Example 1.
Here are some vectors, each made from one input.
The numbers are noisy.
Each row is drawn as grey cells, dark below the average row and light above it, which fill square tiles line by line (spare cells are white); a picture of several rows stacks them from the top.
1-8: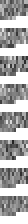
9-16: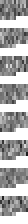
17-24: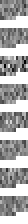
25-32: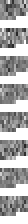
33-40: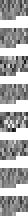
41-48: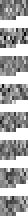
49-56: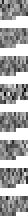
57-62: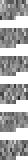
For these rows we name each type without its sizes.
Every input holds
a node of a tree.
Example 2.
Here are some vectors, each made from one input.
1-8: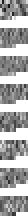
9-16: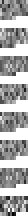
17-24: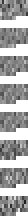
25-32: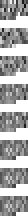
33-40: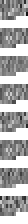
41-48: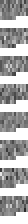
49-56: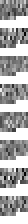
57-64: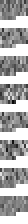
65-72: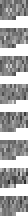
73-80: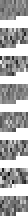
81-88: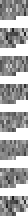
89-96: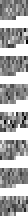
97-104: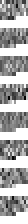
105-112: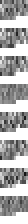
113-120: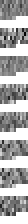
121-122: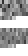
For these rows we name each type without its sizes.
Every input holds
a node of a tree.
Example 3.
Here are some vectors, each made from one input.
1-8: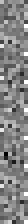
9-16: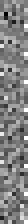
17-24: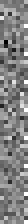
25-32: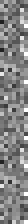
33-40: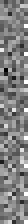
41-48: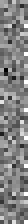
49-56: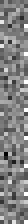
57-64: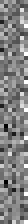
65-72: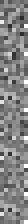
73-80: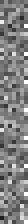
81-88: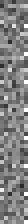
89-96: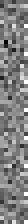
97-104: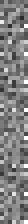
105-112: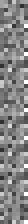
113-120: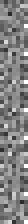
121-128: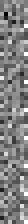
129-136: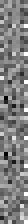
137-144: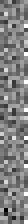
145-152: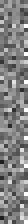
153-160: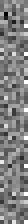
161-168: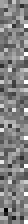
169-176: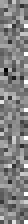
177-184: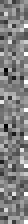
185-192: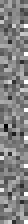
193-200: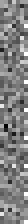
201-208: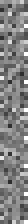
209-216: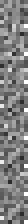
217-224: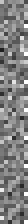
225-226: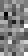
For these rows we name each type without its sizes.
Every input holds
a point on a circle.
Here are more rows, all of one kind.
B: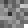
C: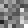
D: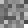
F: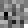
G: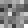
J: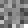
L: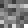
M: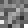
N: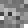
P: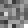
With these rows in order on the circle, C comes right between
G and P.
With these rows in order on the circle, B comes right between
J and N.
